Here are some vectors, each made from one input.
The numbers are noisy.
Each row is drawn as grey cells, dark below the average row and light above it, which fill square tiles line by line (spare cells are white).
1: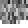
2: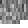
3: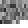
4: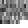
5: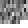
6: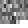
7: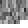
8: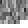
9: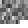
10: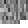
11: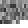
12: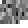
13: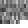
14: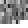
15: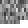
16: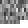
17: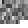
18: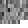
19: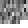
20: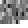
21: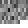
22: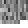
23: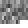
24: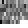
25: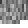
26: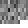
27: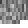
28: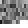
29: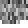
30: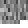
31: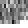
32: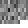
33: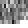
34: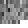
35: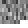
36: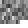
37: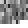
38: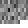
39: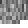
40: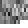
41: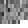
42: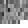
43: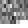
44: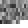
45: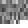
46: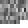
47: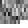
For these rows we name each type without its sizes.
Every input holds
either a label, or three true/false values.
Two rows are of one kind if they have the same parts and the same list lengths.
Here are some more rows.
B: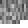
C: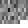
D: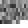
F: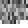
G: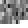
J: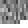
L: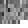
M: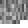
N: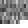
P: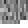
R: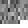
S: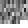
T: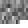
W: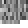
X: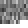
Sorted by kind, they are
B, C, D, G, J, L, M, N, P, R, T, W, X
F, S

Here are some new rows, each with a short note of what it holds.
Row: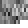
a label
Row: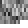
a label
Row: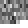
a label
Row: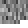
three true/false values
